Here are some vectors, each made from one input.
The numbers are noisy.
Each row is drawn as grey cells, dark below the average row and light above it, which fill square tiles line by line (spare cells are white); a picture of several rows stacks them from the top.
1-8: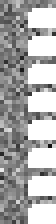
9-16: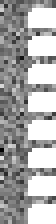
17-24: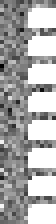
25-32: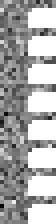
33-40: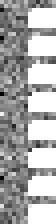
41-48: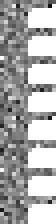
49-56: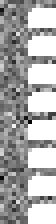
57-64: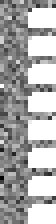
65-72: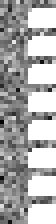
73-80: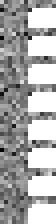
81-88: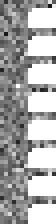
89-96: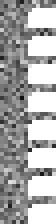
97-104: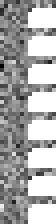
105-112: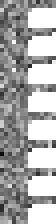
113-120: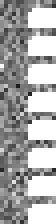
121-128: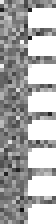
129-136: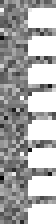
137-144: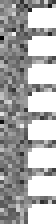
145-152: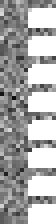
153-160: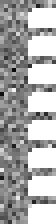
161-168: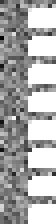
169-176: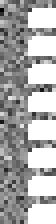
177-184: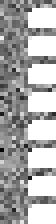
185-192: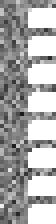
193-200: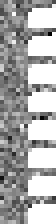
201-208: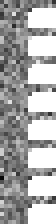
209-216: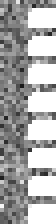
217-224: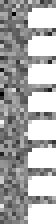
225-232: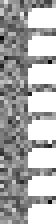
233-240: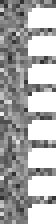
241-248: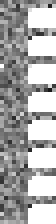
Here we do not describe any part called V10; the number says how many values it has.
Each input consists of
a point on a 6-point line and a value of V10, together with either a point on a 6-point line, or a value of V10.
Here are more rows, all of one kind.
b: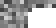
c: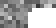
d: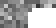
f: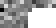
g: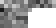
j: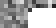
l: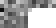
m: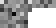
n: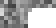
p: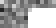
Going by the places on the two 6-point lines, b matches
c, d and f.
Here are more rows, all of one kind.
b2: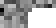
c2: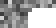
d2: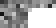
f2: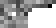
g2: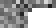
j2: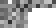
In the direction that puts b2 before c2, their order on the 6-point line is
b2, c2, d2, j2, g2, f2.
